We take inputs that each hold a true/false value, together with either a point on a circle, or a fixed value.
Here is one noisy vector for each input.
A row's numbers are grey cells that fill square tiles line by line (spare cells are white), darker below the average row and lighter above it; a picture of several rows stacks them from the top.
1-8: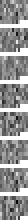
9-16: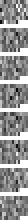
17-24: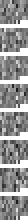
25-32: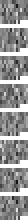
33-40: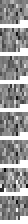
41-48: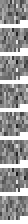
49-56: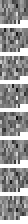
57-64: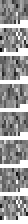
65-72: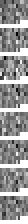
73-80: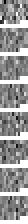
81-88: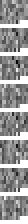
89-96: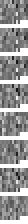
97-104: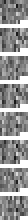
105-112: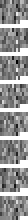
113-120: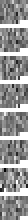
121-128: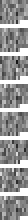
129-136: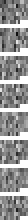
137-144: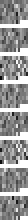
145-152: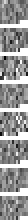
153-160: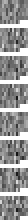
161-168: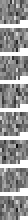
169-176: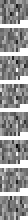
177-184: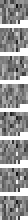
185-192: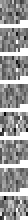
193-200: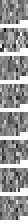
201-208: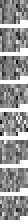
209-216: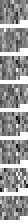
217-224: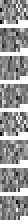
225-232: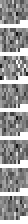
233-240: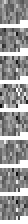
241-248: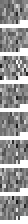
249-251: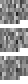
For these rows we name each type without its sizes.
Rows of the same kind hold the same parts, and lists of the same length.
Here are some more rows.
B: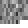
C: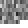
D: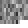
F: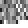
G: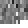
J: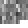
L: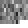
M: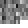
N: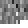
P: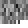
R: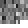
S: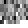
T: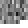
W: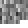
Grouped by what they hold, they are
B, C, D, G, J, L, M, N, P, R, T, W
F, S

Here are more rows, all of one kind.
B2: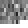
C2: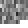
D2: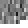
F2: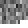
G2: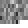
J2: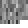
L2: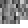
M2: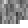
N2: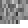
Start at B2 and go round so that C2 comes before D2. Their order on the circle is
B2, L2, G2, N2, J2, M2, C2, D2, F2.
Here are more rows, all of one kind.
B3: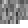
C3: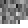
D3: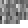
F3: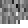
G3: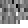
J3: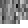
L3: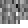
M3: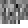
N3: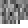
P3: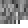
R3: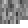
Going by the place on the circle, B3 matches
F3, G3 and R3.
